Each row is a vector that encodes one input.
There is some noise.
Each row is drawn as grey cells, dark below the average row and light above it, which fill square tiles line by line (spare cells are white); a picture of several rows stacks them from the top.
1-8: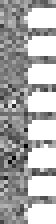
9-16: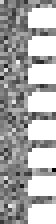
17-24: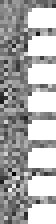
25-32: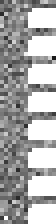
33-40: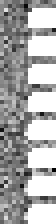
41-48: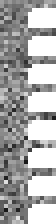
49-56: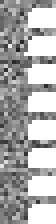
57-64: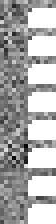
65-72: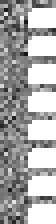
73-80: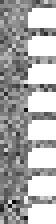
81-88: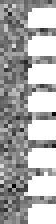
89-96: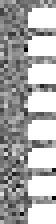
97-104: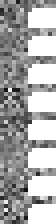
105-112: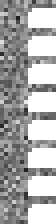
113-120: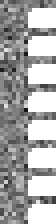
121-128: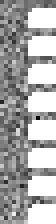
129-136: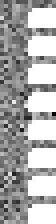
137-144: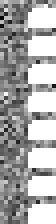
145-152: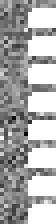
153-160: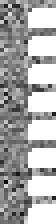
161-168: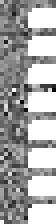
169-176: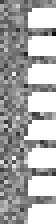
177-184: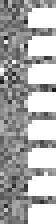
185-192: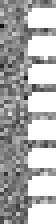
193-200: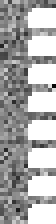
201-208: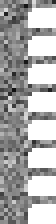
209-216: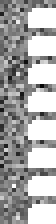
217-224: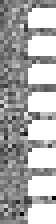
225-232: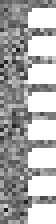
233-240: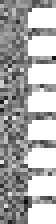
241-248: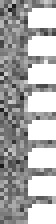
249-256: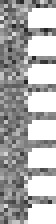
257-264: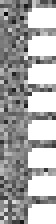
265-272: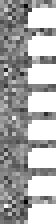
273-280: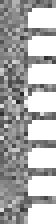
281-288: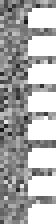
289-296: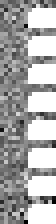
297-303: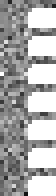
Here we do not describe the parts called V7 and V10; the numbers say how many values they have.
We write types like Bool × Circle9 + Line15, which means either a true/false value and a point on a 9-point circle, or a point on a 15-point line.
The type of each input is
Circle8 × (Tree9 + V7) + Line8 + V10.
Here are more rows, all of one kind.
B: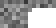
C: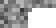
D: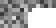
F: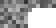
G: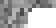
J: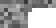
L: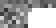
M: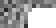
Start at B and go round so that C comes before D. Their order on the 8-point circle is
B, C, J, F, G, M, L, D.
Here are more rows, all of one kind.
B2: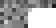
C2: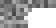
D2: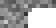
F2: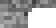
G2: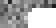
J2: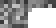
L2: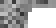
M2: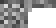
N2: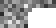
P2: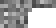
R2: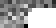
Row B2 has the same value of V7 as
J2, M2 and P2.
